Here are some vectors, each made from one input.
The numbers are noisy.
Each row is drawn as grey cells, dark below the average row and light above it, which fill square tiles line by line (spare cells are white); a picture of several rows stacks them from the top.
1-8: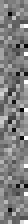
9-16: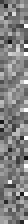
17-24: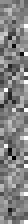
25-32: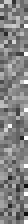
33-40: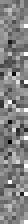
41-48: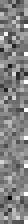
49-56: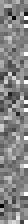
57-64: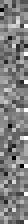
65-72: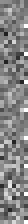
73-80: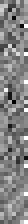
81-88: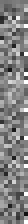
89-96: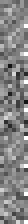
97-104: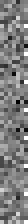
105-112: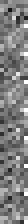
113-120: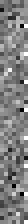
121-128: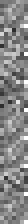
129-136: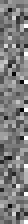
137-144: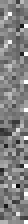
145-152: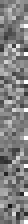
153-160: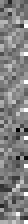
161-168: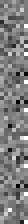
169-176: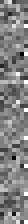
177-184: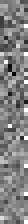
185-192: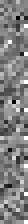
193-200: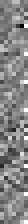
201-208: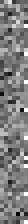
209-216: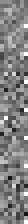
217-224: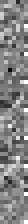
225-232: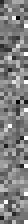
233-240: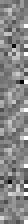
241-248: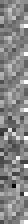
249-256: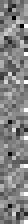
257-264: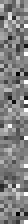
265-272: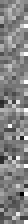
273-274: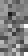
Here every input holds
either two labels (each one of 7), or one of 10 labels and a true/false value.
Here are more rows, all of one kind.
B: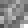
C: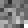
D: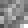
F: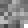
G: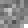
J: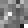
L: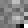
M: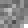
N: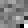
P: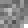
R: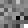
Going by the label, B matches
D, G, M and P.
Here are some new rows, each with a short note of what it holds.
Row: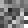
two labels (each one of 7)
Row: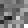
two labels (each one of 7)
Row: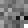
one of 10 labels and a true/false value
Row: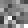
two labels (each one of 7)
